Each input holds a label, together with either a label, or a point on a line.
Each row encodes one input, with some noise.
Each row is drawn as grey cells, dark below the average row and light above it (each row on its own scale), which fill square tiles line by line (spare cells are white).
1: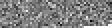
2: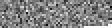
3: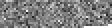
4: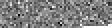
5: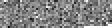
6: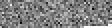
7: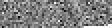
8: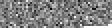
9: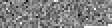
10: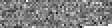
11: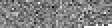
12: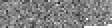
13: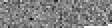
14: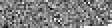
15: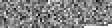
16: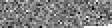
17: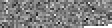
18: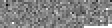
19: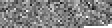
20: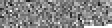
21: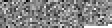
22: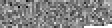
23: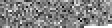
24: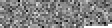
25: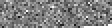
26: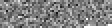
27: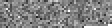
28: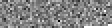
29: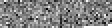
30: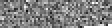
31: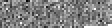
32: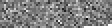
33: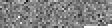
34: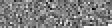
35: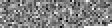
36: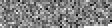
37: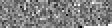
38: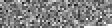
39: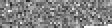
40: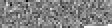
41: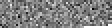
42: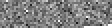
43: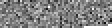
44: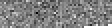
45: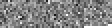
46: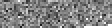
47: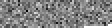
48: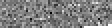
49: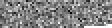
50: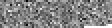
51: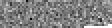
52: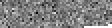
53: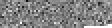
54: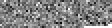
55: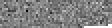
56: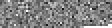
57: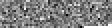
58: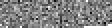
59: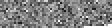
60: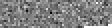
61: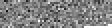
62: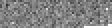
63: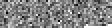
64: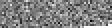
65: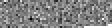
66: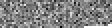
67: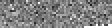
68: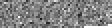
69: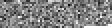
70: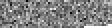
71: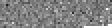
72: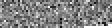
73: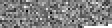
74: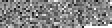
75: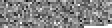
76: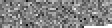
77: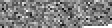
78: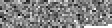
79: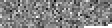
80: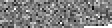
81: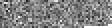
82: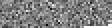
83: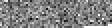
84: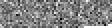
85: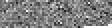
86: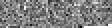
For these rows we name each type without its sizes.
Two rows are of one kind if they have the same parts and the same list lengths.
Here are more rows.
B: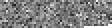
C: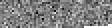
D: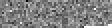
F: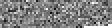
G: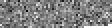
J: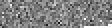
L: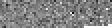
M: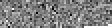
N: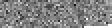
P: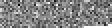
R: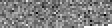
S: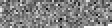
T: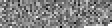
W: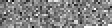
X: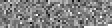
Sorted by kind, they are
B, C, D, M
F, G, J, L, N, P, R, S, T, W, X

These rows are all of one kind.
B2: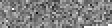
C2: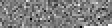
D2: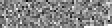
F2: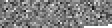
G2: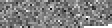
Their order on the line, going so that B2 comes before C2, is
B2, C2, F2, G2, D2.
